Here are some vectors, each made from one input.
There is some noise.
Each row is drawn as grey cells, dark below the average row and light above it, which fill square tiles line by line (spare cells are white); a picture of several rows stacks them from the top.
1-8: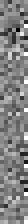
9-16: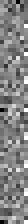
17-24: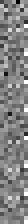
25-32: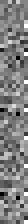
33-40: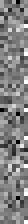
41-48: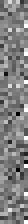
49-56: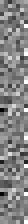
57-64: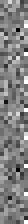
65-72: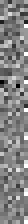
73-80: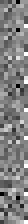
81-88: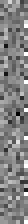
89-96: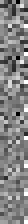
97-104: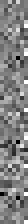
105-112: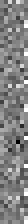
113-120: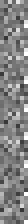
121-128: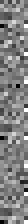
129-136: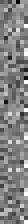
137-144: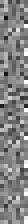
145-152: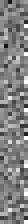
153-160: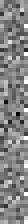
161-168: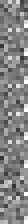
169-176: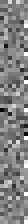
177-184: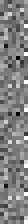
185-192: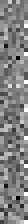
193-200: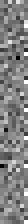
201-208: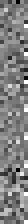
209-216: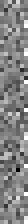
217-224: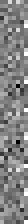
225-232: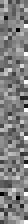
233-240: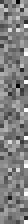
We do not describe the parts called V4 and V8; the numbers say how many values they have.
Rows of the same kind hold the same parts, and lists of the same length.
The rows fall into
3 kinds.
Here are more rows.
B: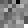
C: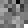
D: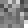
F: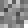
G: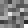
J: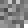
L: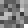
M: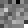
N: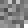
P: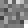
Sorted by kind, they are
B, C, M
D, F, J, N, P
G, L

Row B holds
a value of V8.
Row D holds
a point on a 9-point line and a value of V4.
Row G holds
a point on a 3-point line and a point on a 5-point line.
